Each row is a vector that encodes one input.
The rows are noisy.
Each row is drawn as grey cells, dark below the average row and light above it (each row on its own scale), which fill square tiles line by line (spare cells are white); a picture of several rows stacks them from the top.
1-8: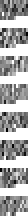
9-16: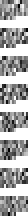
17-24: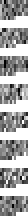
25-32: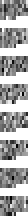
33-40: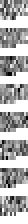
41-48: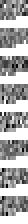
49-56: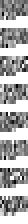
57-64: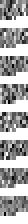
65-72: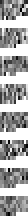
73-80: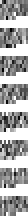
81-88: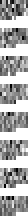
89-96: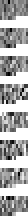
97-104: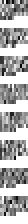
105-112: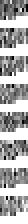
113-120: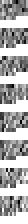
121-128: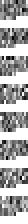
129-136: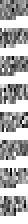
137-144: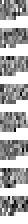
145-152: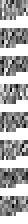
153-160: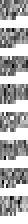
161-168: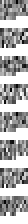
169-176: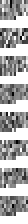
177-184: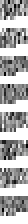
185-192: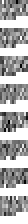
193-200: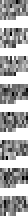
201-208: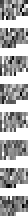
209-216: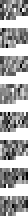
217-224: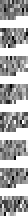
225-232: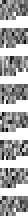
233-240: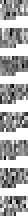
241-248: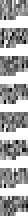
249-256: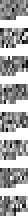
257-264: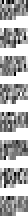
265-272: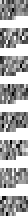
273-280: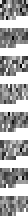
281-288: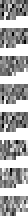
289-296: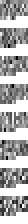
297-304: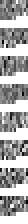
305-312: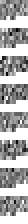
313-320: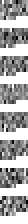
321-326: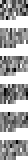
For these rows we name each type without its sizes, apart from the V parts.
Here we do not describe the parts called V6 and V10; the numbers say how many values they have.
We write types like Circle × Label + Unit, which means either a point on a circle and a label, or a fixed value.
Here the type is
Circle × (Circle + V6) + V10.
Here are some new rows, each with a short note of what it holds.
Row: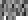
a value of V10
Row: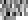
a point on a circle and a value of V6
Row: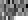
a point on each of two circles
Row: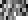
a value of V10
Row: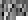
a value of V10
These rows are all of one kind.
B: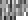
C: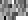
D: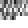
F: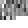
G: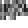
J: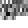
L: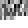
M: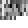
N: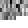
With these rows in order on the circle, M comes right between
B and N.
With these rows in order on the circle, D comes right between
C and N.
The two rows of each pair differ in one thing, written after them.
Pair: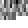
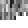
the place on the circle
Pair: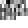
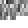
the value of V6
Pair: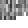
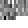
the place on the circle
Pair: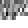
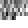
the place on the circle
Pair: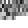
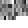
the value of V6
